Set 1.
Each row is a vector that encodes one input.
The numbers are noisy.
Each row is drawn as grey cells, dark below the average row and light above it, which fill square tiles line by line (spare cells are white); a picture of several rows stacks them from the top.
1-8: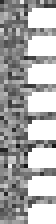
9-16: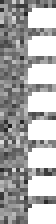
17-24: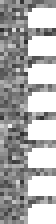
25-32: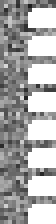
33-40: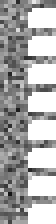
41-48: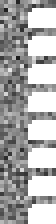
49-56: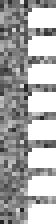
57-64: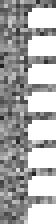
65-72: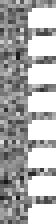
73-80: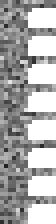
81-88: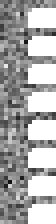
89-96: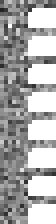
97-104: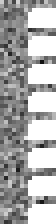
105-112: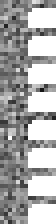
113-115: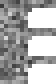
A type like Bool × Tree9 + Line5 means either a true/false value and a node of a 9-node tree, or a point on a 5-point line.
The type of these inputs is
Label5 × Line5 + Label8.
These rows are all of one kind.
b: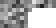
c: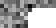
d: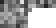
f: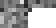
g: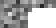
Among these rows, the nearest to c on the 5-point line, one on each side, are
d and g.
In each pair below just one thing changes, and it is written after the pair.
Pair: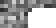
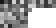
the place on the 5-point line
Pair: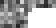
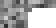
the place on the 5-point line
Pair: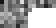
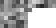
the place on the 5-point line
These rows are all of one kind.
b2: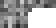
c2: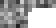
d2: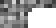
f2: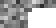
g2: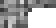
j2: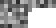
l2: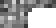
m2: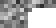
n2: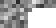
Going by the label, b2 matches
c2 and g2.
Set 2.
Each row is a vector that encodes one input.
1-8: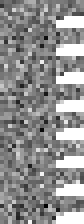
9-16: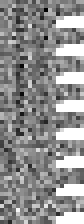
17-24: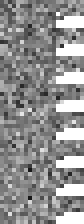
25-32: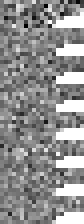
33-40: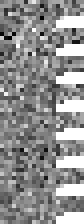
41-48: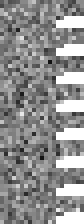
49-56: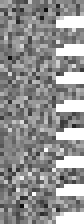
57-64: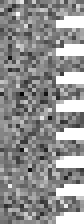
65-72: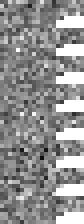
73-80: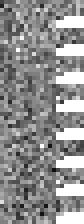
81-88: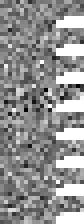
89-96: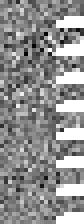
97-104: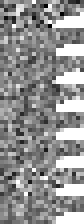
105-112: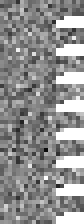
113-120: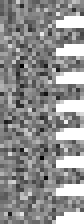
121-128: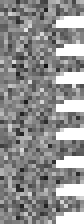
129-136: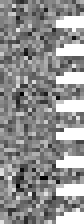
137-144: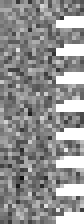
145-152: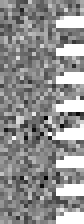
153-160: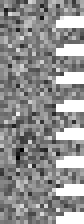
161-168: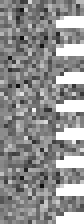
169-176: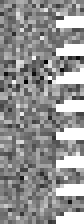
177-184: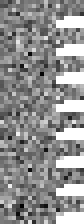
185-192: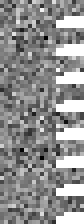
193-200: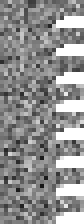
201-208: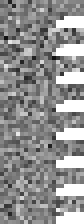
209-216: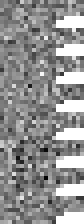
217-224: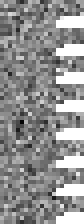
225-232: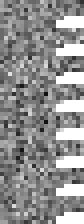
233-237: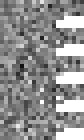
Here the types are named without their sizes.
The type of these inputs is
List(Circle).
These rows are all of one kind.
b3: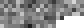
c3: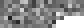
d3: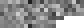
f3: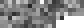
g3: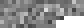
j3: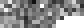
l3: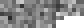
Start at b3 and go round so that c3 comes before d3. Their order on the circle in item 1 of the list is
b3, f3, l3, c3, j3, d3, g3.
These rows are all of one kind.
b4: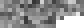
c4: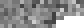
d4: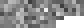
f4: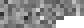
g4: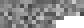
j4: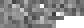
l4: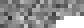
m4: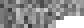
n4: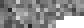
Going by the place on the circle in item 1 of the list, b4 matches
c4 and l4.
